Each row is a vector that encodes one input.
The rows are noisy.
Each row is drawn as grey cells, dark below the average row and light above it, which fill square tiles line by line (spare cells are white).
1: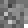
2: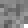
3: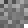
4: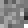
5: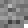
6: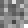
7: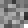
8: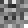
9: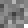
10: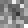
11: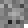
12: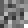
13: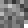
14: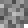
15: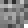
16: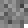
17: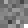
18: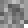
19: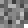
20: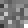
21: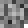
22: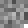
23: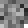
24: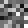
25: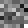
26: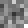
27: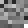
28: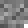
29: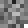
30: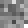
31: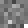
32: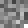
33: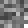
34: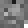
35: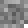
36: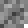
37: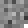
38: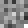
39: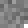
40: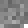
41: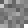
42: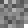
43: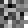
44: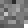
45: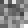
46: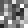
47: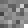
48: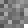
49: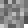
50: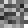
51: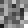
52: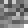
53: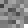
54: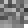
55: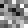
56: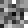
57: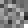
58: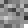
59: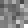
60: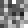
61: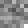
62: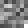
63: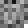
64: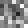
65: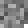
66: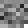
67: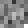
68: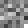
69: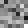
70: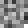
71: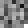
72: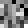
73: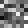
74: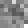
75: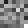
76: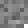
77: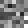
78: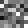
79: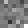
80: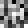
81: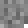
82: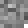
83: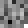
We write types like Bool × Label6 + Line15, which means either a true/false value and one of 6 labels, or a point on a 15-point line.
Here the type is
Bool × Bool × Bool × Bool × Tree11.
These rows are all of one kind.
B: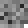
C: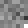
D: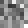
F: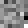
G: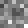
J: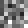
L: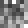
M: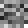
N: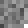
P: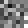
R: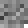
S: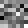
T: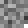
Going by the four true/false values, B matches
M and T.
